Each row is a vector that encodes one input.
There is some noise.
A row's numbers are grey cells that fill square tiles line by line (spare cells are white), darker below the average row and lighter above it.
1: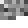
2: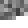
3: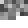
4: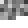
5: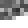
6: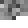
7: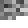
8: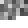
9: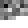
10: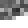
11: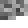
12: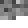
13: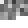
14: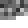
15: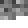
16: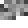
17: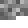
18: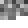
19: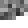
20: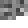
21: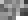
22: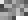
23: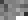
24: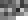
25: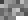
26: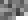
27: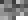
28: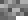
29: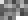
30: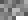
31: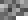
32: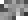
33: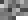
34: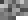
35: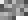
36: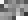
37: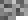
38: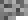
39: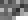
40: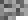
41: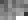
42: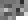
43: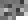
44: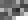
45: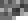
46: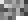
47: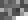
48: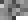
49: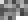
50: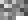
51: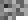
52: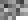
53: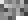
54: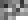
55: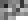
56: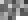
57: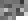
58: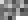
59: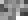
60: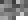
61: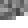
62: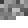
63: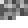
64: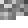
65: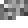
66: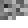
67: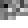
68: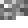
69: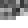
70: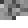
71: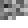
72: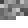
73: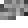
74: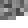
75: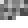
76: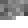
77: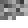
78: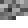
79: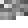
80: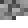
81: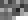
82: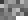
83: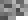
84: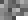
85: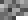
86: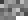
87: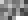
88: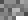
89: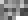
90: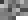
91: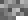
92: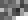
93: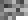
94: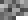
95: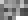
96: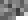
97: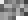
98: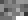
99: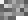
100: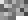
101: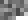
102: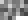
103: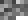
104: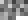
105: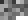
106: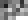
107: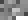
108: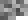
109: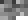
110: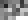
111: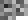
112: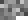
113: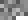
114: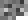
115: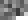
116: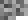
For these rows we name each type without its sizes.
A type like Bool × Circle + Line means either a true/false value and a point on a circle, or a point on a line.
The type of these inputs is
(Bool × Bool × Bool + Line) × Line.
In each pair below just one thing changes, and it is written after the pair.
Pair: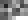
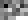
the place on the line
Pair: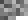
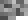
the place on the line
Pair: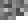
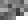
the place on the line
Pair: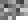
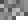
one of the three true/false values
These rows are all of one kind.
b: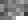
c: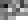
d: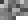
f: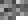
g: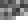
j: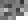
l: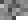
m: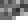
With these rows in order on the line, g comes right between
c and d.
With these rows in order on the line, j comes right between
c and l.
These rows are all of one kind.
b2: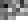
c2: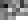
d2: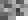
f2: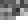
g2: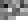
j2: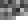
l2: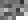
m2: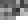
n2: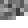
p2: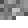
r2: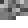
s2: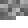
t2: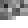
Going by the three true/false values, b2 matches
c2, g2 and t2.
